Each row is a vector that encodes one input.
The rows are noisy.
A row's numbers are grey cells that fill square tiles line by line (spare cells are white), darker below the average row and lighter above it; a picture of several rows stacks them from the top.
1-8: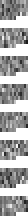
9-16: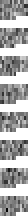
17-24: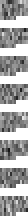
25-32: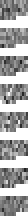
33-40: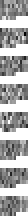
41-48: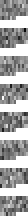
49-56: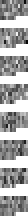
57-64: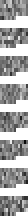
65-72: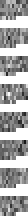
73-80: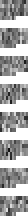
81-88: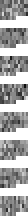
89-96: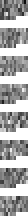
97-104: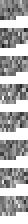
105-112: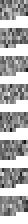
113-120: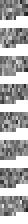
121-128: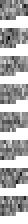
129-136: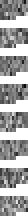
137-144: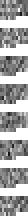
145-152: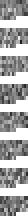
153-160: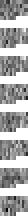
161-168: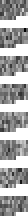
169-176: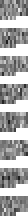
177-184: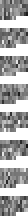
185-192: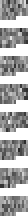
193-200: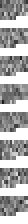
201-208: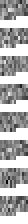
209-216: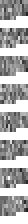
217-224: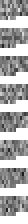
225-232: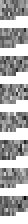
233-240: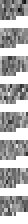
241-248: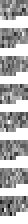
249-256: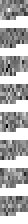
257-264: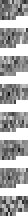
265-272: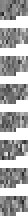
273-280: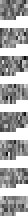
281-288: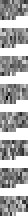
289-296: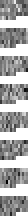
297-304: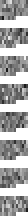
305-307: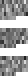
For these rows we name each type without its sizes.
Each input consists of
either four true/false values, or a list of points on a circle.
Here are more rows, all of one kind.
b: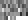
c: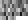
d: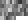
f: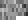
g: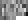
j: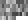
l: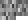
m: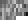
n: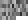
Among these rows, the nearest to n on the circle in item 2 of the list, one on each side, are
c and l.
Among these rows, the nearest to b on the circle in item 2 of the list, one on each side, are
c and g.
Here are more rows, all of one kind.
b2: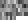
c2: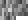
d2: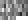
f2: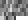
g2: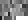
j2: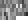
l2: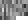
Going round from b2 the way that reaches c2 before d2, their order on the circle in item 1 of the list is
b2, j2, l2, g2, c2, f2, d2.
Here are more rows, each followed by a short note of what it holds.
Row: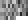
a list of two items
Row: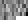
a list of two items
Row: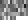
a list of one item
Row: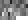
a list of one item
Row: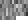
a list of two items
